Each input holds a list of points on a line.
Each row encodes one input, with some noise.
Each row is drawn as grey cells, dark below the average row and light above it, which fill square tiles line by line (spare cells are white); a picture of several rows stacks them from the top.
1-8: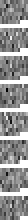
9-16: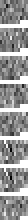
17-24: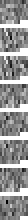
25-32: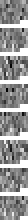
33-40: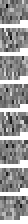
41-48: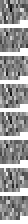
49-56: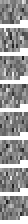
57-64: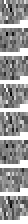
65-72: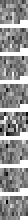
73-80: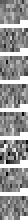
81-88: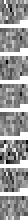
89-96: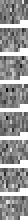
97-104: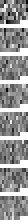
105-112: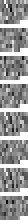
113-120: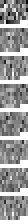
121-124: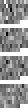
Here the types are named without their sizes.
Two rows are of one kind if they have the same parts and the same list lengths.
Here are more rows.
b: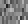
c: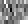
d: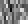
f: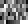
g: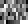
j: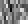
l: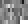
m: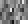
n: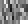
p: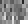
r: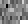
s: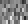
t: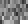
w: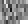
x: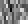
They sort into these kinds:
b, m, r
c, d, j, n, w, x
f, g
l, p, s, t

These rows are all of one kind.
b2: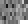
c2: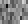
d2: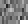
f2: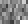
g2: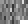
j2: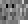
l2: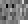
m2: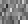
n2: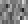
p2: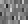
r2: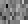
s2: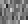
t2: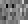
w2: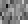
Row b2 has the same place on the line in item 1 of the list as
g2, j2, l2 and t2.
